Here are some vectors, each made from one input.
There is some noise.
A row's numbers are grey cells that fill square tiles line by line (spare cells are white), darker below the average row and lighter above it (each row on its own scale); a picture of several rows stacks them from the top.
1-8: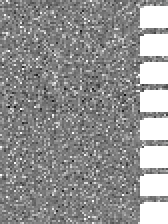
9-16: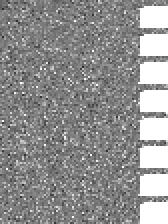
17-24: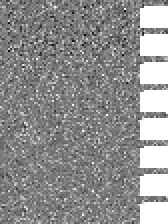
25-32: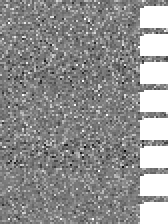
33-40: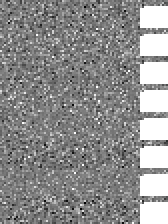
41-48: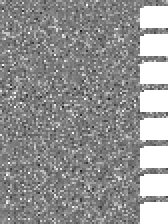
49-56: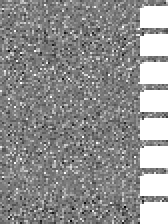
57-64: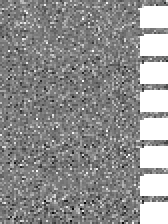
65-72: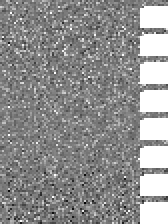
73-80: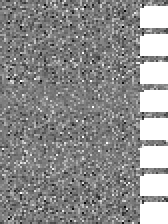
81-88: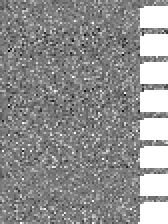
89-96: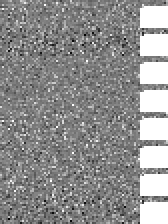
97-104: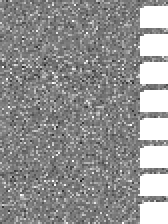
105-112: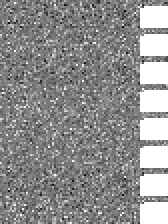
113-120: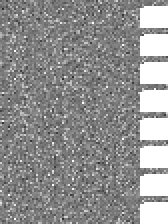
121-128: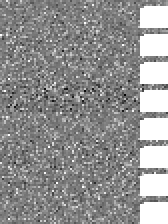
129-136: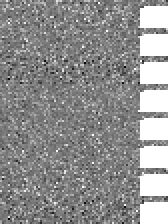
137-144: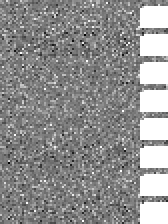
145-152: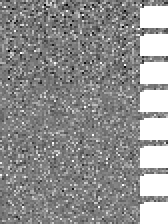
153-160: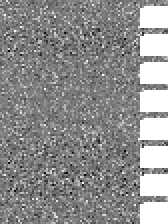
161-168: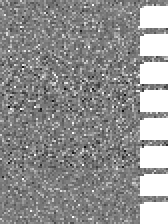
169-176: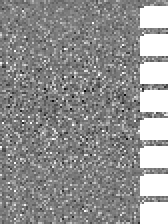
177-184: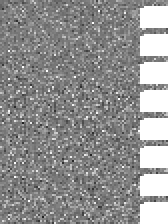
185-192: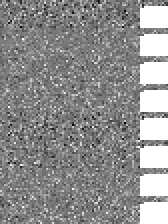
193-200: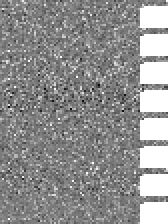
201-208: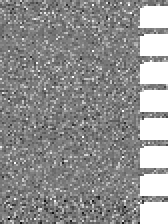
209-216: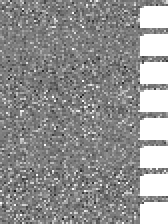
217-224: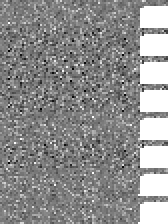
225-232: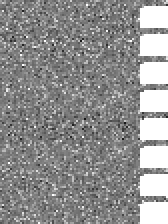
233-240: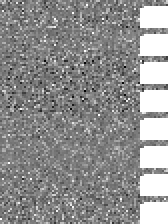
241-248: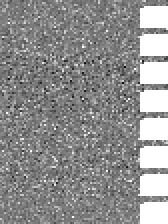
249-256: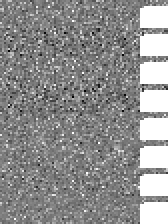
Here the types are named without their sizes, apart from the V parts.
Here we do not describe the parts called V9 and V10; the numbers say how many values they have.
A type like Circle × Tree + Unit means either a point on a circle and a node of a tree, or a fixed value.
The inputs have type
(Bool × Bool × Bool × Bool + Unit) × Label × V9 + V10.
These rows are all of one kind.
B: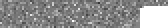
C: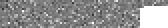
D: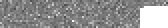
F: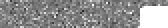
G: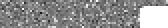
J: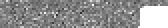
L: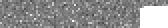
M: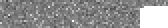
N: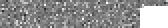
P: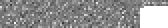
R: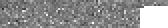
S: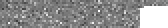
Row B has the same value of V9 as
F, G and J.
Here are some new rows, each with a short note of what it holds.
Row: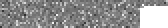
a label, four true/false values and a value of V9
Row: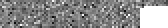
a value of V10
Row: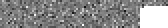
a value of V10
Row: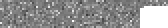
a label, four true/false values and a value of V9
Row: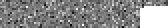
a value of V10
